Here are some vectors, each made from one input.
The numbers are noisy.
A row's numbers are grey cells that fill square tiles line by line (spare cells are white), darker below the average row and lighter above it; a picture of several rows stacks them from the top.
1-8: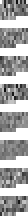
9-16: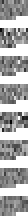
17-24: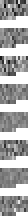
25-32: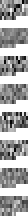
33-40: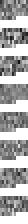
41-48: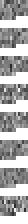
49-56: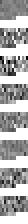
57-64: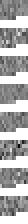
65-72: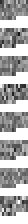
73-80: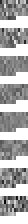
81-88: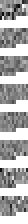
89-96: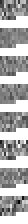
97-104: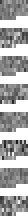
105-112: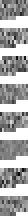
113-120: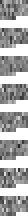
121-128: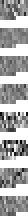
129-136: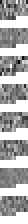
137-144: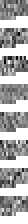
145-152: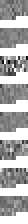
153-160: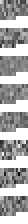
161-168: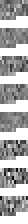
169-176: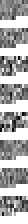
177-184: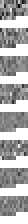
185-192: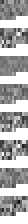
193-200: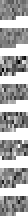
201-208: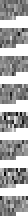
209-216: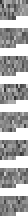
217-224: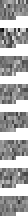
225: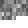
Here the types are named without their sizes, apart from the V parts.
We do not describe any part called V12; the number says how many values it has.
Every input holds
a point on a line, together with either a point on a circle, four true/false values and a value of V12, or a fixed value.
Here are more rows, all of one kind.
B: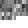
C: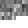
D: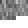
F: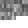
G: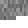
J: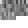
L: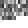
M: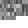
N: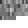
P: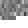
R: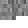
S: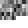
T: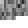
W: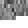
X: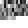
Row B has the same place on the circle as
G, N, S and T.
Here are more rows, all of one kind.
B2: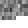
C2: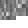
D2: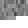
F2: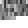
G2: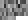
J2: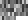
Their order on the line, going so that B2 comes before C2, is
B2, F2, D2, G2, J2, C2.
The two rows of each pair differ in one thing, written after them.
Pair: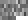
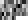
the value of V12
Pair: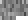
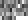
one of the four true/false values
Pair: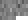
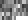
one of the four true/false values
